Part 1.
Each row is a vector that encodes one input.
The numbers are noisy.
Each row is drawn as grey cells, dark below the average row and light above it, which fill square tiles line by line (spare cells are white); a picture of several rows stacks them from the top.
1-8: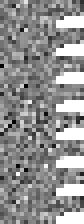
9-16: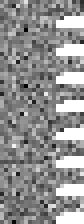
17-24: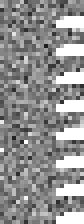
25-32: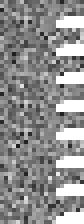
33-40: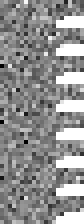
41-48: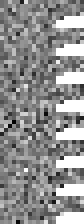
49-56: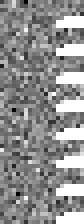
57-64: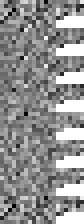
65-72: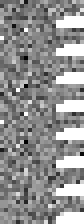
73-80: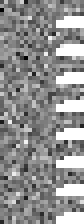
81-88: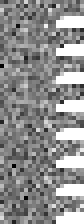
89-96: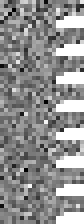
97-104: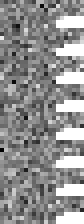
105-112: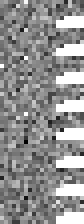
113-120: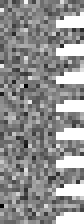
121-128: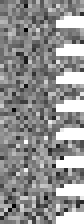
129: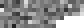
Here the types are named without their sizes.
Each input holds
a list of points on a line.
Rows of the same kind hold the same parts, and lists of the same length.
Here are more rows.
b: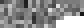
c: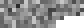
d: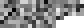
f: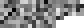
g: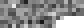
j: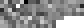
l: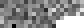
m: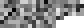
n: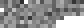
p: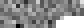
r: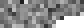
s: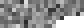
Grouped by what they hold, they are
b, g, j, l, p
c, n, r, s
d, f, m

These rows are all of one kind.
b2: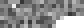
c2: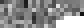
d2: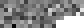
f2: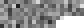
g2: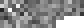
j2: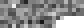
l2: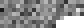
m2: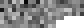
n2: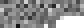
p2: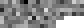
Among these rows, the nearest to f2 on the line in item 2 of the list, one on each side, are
l2 and n2.
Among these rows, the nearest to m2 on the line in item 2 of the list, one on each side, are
c2 and p2.
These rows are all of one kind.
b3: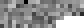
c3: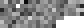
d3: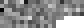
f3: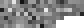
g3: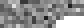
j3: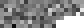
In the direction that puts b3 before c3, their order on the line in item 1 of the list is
j3, b3, g3, f3, d3, c3.
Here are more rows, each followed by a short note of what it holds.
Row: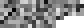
the empty list
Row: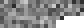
a list of one item
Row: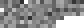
a list of one item
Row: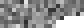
a list of one item
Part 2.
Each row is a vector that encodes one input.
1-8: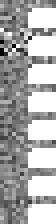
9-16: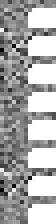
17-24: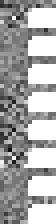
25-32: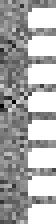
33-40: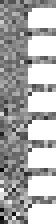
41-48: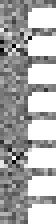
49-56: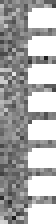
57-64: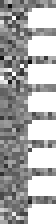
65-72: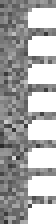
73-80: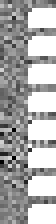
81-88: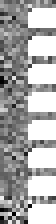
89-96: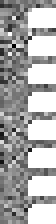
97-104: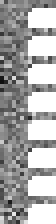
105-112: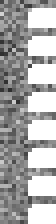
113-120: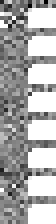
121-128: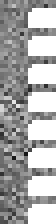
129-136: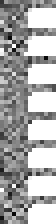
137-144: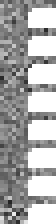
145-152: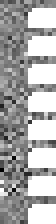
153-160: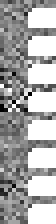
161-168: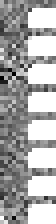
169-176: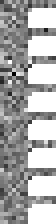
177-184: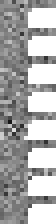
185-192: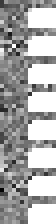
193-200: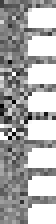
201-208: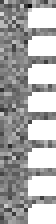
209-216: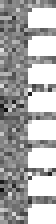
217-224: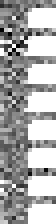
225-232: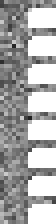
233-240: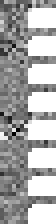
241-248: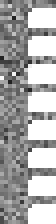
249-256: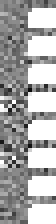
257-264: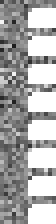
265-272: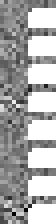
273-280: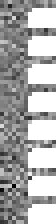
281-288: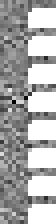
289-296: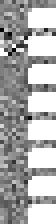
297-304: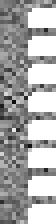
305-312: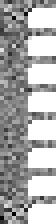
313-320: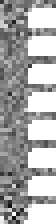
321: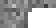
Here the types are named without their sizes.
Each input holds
either a point on a circle, or a node of a tree.
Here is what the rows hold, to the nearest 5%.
About 65% of them hold a point on a circle. The rest hold a node of a tree.
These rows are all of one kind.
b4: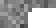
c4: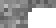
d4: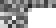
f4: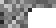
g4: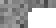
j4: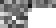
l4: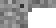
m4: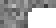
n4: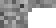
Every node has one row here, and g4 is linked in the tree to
b4, d4, f4 and l4.
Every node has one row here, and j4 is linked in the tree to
b4.
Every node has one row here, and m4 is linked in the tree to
d4.
